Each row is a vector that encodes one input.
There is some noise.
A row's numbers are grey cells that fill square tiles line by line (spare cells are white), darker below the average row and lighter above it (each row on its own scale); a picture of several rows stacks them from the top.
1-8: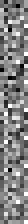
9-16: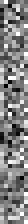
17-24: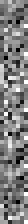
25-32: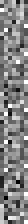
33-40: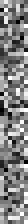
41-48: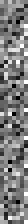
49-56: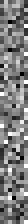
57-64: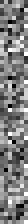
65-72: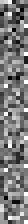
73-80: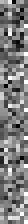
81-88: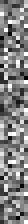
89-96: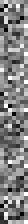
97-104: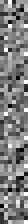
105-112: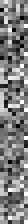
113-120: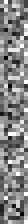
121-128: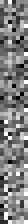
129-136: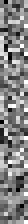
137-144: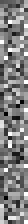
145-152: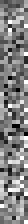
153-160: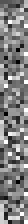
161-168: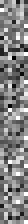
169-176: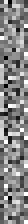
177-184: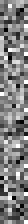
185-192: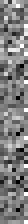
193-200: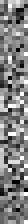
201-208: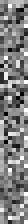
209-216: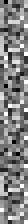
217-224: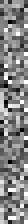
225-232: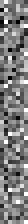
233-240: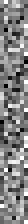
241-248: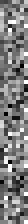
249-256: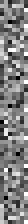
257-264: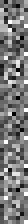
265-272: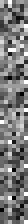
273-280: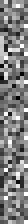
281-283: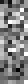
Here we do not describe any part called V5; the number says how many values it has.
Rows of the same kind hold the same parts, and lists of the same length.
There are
3 kinds of row.
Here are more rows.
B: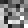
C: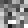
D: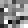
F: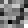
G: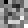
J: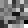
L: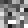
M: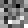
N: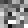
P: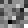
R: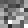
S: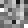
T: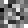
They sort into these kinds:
B, C, G, L, M, N, R
D, F, J, P, T
S

